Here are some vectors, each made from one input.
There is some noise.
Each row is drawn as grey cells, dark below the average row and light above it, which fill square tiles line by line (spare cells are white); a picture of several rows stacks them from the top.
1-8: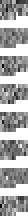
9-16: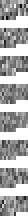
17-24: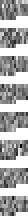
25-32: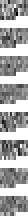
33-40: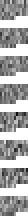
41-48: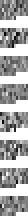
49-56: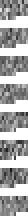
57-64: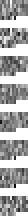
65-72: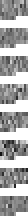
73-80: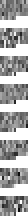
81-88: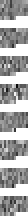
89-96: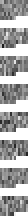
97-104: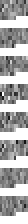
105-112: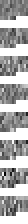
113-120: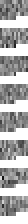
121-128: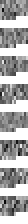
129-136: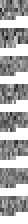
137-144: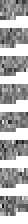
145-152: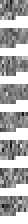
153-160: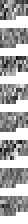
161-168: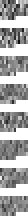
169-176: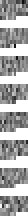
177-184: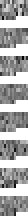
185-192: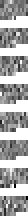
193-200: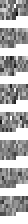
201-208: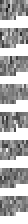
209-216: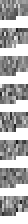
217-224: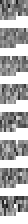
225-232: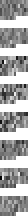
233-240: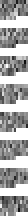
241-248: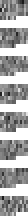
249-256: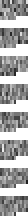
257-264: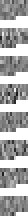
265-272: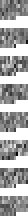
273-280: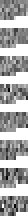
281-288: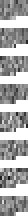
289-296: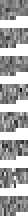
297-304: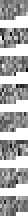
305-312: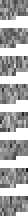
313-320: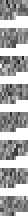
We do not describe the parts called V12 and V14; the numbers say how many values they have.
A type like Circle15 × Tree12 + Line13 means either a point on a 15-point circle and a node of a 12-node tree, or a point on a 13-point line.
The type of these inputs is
(Bool × V12 + Line5) × V14.
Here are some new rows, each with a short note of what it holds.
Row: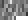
a point on a 5-point line and a value of V14
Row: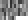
a true/false value, a value of V12 and a value of V14
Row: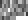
a point on a 5-point line and a value of V14
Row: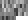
a true/false value, a value of V12 and a value of V14
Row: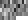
a point on a 5-point line and a value of V14
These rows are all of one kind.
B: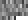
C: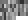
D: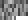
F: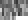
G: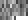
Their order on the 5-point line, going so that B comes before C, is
D, G, B, F, C.
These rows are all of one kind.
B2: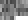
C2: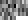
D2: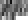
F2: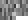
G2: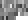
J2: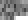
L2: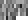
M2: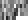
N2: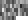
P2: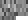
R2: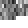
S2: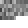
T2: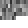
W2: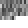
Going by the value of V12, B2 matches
D2, G2, J2 and S2.
